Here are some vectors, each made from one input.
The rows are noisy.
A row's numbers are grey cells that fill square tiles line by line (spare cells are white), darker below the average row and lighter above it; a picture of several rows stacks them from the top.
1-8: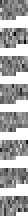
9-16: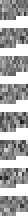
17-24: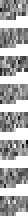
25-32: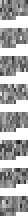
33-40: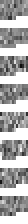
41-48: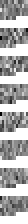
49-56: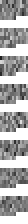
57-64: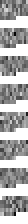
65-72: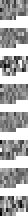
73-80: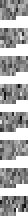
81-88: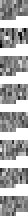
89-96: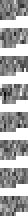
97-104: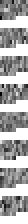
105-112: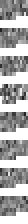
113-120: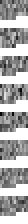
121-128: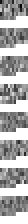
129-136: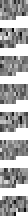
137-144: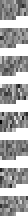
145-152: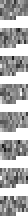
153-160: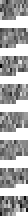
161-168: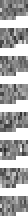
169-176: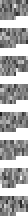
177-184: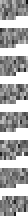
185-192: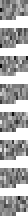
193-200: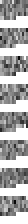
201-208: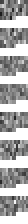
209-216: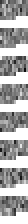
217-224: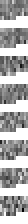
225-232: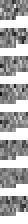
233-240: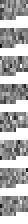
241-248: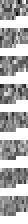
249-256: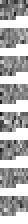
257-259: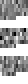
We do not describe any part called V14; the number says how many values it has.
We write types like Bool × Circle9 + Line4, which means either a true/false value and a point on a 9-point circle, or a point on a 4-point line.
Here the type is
(Circle16 + Line10) × V14.
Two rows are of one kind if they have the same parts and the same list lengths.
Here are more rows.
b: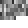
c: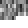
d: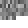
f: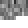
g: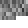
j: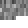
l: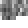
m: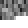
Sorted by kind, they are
b, c, d, g, j, m
f, l

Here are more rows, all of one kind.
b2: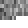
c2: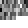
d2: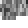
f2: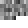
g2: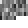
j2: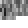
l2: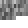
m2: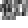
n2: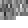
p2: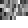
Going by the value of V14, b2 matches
j2 and n2.
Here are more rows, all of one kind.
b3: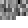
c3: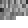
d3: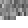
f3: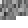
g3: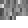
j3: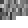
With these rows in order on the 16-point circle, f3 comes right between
b3 and c3.
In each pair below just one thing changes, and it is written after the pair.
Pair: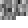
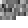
the value of V14
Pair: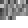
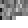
the value of V14
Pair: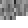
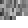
the value of V14
